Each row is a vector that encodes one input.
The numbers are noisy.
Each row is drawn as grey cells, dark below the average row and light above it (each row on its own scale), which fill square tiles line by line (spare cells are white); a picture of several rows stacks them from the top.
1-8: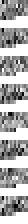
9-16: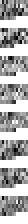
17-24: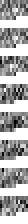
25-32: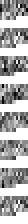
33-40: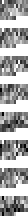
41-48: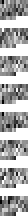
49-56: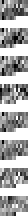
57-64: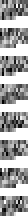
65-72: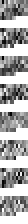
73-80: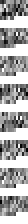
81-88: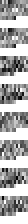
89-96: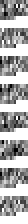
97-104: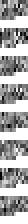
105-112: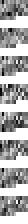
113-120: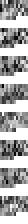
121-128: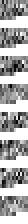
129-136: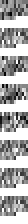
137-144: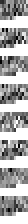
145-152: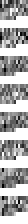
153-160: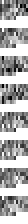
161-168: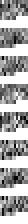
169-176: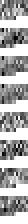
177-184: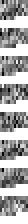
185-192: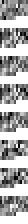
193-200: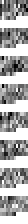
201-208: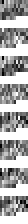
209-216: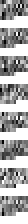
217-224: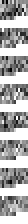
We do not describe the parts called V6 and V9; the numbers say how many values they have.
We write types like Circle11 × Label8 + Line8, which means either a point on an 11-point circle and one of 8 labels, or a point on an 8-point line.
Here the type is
Bool × (Tree7 + V6) + Line8 × V9.
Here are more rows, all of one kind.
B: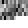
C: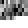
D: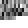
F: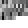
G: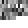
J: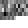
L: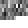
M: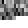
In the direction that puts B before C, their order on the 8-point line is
M, D, J, B, C, L, F, G.
